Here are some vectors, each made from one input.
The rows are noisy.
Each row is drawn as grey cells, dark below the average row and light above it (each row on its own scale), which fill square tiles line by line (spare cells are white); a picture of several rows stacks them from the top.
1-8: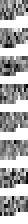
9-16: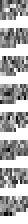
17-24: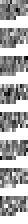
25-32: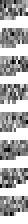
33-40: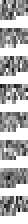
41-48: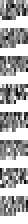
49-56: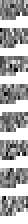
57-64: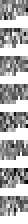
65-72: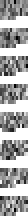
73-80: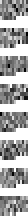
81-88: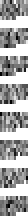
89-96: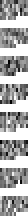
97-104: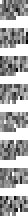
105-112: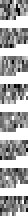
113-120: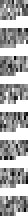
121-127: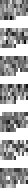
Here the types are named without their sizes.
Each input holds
a point on each of two lines, together with either a point on a line, or three true/false values.
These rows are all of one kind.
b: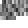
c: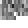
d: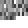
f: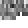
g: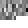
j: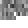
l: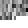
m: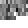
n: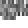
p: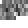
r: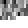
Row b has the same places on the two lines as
c, j and p.
